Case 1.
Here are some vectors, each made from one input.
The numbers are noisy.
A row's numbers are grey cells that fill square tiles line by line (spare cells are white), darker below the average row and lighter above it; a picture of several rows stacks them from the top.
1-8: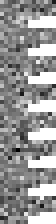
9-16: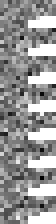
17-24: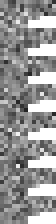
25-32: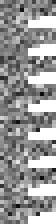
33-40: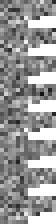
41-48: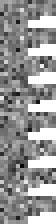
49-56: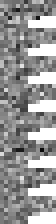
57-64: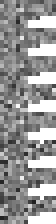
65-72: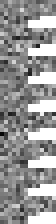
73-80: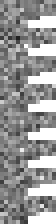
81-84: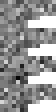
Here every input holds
either a point on a 6-point line, or a point on an 8-point line.
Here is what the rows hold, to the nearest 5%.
About 40% of them hold a point on a 6-point line. The rest hold a point on an 8-point line.
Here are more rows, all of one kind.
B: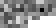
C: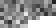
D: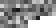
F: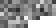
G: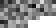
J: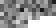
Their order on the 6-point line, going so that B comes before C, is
G, F, D, B, J, C.
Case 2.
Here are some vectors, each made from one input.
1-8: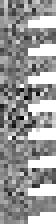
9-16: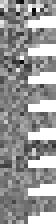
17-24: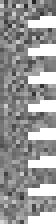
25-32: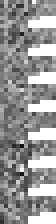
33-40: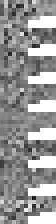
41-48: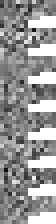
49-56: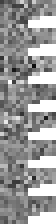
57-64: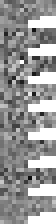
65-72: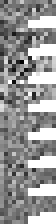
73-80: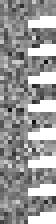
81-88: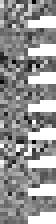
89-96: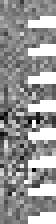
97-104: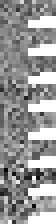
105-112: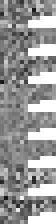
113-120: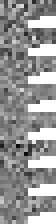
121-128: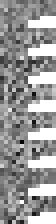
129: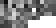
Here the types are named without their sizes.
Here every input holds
a list of points on a line.
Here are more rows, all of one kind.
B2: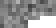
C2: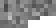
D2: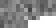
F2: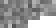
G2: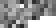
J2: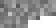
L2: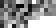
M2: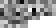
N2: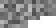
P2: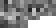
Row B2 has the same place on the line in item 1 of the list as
D2 and L2.
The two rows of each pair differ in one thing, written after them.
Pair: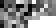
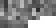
the place on the line in item 1 of the list
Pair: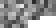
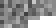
the place on the line in item 1 of the list
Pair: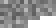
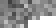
the place on the line in item 1 of the list
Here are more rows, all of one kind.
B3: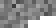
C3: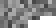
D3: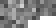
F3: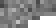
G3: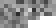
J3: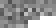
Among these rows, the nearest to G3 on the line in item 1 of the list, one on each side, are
B3 and D3.
